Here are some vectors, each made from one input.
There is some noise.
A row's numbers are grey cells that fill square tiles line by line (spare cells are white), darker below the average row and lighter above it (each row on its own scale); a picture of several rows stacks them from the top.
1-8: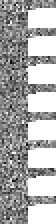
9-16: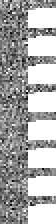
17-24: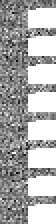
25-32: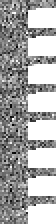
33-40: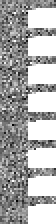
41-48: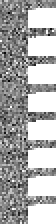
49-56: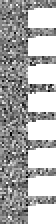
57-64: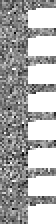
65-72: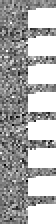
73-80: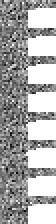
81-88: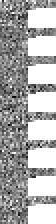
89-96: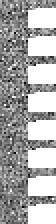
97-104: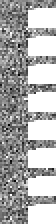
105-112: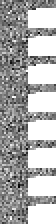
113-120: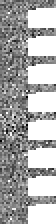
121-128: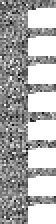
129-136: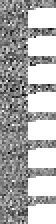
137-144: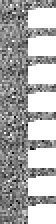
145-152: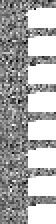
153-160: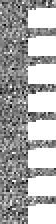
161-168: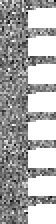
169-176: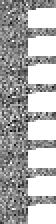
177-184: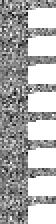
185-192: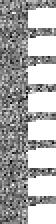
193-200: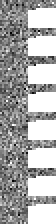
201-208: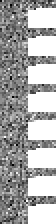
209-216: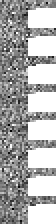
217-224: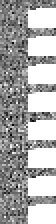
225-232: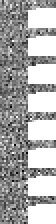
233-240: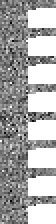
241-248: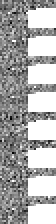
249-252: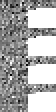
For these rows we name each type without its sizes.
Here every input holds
either four true/false values, or a list of points on a line.
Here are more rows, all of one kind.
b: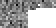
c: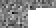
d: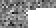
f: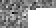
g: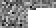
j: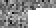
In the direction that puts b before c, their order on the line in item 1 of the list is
j, b, d, g, c, f.
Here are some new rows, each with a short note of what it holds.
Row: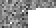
four true/false values
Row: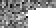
a list of one item
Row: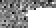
a list of one item
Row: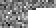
a list of three items
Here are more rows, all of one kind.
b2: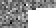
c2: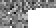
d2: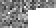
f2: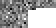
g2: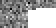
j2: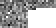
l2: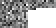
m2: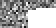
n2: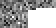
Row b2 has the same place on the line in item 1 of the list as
c2 and d2.
